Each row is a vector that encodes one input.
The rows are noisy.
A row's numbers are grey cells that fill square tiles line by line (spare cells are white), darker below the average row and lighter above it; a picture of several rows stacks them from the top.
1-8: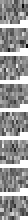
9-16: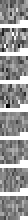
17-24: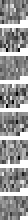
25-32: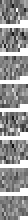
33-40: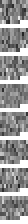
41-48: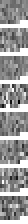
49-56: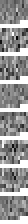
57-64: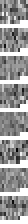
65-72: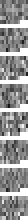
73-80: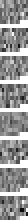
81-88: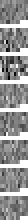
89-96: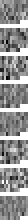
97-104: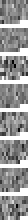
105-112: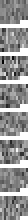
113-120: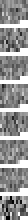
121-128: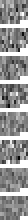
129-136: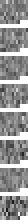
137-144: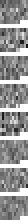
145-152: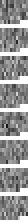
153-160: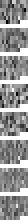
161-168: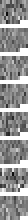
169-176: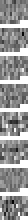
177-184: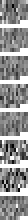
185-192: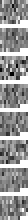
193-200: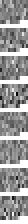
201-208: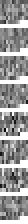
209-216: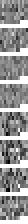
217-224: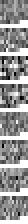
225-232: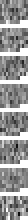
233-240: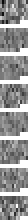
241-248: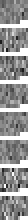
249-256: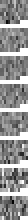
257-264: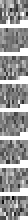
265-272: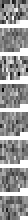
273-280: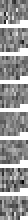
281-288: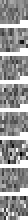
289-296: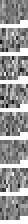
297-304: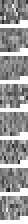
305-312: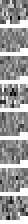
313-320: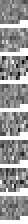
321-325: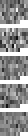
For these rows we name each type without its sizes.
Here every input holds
a node of a tree and a true/false value, together with either a fixed value, or a node of a tree.
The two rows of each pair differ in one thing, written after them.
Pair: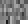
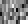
the node of one of the two trees
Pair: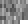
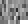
the true/false value
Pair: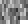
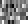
the node of one of the two trees
